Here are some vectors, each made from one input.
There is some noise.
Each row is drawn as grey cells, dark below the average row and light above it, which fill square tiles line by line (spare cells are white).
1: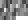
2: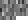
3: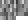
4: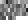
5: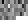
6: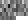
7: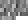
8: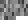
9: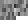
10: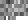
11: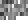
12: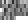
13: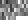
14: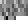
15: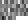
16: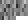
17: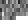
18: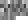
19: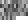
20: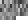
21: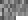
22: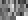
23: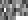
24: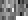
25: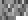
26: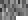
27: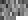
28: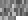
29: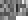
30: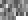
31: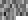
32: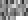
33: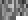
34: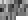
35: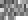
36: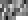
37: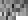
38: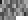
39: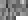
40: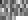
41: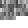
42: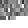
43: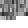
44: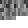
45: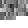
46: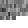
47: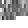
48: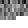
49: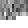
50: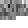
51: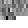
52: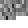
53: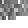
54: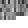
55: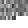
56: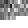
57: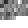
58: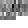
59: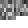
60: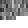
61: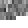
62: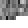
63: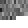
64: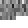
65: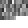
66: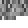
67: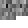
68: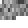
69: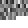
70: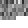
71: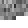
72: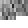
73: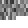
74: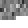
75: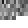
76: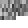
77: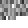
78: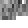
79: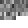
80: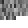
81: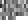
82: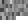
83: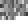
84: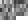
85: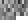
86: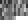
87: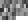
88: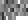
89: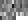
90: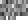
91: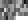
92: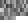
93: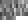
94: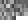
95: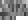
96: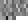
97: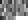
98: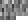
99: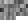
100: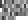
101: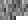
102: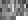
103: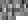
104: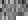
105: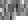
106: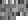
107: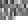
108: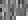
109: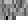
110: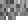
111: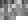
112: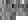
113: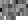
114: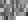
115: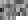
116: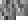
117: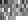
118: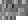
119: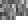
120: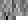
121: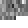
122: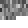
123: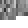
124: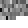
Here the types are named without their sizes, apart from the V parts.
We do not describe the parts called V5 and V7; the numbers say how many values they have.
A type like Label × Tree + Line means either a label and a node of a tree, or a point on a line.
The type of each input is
(Bool × Bool × Bool + Line) × V5 × V7.
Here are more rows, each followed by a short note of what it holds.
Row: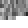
three true/false values, a value of V5 and a value of V7
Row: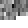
a point on a line, a value of V5 and a value of V7
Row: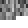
a point on a line, a value of V5 and a value of V7
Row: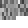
three true/false values, a value of V5 and a value of V7
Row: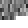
a point on a line, a value of V5 and a value of V7
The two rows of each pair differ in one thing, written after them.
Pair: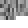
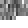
the value of V5
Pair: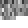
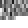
the value of V5
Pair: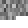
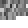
one of the three true/false values
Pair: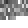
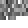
one of the three true/false values
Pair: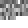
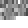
the value of V5
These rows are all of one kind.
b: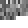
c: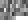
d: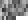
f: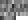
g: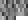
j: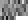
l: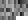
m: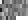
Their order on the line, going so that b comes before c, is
f, j, g, d, m, b, l, c.
